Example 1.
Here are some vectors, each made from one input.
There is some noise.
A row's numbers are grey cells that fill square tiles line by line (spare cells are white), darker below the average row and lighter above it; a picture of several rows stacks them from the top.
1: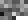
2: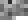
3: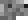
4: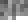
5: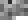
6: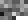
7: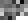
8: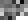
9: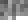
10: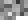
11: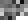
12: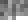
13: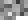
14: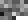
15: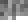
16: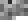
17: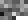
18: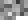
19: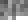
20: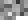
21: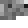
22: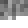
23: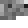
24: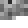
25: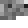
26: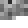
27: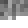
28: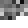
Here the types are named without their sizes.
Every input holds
a label.
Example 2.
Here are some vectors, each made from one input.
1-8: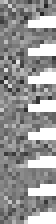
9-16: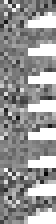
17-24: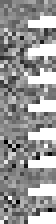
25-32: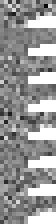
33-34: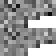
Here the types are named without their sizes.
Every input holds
a node of a tree.
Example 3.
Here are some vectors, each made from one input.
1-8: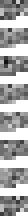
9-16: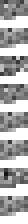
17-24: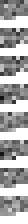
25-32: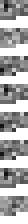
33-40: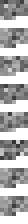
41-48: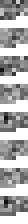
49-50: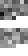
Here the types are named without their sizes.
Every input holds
a label.
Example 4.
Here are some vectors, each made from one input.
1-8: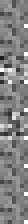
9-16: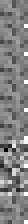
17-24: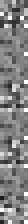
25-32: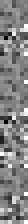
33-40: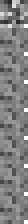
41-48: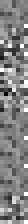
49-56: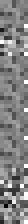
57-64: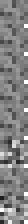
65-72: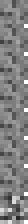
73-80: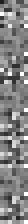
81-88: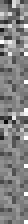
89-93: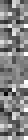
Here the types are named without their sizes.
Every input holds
a label.
